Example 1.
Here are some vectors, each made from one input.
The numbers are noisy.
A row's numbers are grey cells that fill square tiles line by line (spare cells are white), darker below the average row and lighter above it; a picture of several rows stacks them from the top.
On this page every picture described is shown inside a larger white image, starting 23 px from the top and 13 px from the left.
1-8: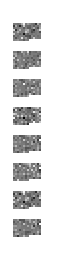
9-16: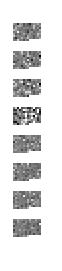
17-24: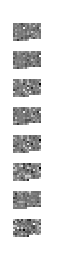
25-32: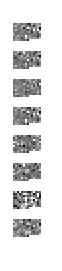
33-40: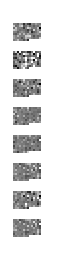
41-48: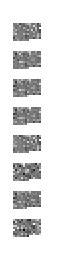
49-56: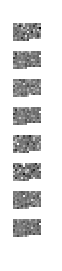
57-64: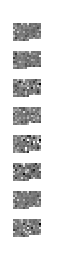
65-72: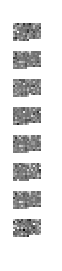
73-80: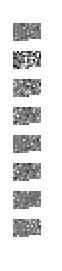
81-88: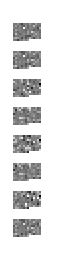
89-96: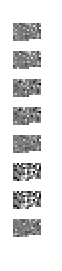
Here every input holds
either a fixed value, or a node of an 11-node tree, or three true/false values.
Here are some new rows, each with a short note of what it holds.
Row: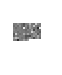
a node of an 11-node tree
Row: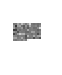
a node of an 11-node tree
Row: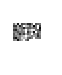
a fixed value
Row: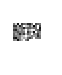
a fixed value
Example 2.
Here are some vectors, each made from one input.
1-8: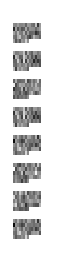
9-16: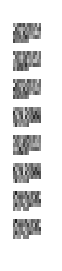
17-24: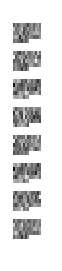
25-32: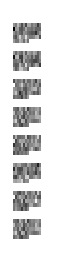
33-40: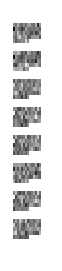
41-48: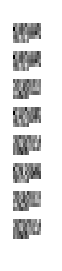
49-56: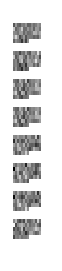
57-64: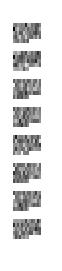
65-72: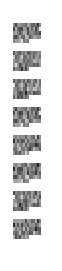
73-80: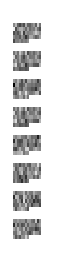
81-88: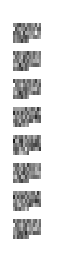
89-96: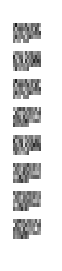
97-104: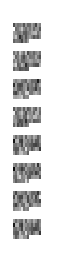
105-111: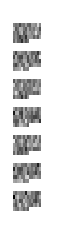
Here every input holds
either a point on a 10-point line, or a node of a 12-node tree.
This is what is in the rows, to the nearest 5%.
About 50% of them hold a point on a 10-point line. The rest hold a node of a 12-node tree.
